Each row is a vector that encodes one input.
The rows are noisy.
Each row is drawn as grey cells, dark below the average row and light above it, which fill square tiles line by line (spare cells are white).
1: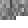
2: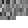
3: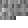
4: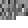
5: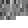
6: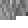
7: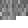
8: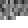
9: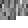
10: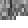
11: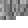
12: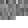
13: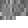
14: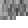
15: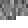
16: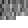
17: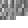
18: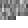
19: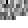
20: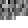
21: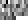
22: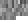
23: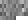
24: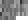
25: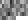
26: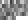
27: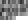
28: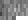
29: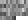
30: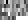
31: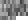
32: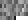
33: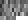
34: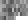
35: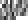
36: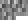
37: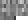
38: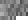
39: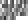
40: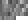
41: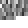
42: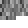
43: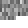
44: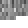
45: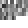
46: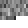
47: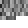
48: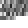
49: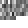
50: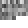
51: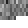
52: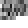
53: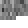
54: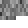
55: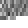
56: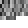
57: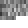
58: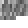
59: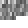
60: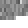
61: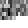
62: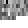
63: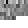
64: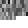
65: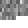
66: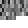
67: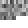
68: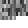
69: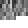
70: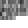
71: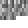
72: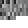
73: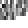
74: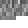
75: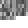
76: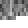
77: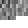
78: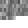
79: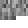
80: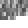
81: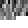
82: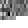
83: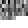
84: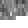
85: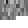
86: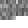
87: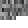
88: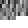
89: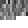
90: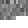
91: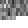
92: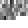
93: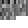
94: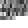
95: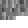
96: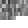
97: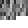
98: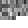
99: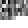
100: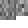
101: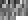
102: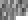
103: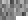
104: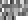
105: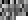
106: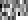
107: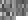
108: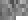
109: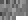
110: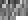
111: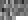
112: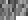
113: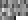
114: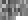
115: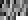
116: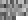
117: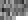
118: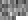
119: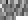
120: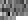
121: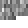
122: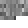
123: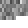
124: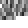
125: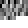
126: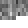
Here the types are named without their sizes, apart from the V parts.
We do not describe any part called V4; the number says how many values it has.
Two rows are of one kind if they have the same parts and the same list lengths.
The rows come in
4 kinds.
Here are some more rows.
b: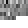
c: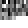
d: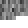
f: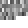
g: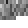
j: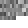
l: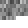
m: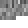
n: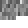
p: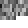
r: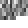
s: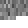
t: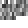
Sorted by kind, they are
b, t
c, d, f, l, n, p, s
g, r
j, m

